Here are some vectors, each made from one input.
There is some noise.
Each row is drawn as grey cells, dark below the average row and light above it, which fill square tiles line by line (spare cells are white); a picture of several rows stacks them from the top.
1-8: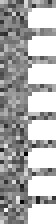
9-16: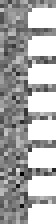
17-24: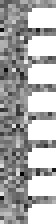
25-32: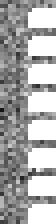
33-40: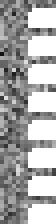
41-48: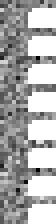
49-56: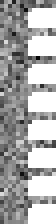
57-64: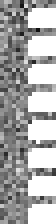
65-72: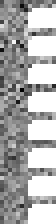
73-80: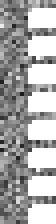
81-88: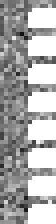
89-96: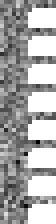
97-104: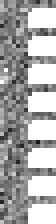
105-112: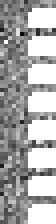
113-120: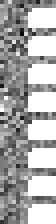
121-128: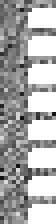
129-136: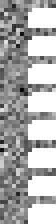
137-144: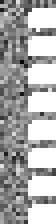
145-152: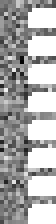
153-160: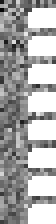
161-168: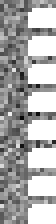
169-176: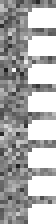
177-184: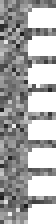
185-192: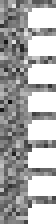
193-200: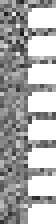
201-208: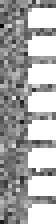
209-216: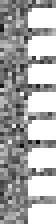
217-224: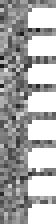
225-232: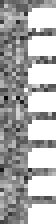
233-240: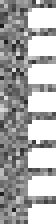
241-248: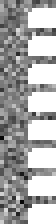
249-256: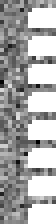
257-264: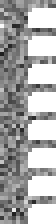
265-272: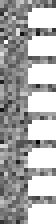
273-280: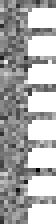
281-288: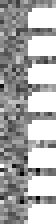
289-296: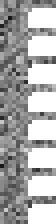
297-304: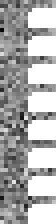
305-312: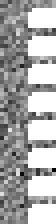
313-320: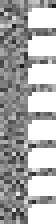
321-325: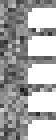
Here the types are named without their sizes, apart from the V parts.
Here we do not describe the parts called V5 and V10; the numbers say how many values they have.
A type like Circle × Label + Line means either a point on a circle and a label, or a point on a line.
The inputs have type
((Bool × Bool × Bool + Unit) × V5 × V10 + Line) × Label.
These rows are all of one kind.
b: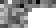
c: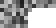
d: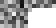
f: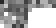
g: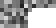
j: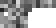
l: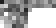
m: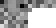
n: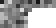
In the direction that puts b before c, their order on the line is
m, d, b, g, c, n, l, f, j.
